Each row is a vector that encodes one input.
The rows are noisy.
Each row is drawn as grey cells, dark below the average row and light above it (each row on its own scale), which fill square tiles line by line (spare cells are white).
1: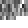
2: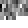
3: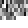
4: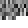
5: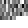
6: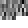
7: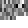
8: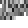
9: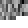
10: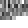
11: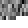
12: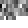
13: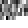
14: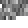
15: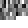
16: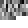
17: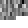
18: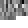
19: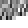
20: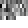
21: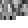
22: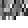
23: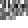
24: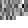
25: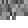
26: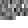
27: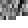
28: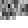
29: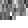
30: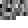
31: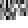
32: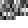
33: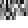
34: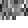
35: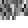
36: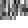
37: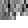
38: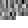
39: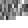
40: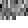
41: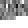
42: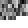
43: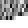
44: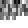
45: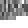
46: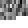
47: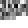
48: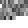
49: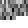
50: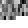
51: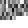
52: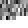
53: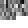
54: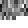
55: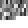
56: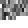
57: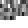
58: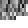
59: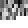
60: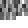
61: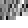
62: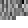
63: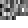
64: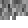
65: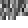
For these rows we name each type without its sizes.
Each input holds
a point on a line, together with either a fixed value, or four true/false values.
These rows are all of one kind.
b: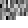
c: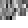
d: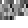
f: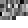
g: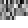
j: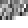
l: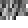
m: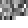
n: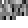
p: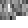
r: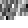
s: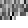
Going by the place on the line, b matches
g, m, r and s.
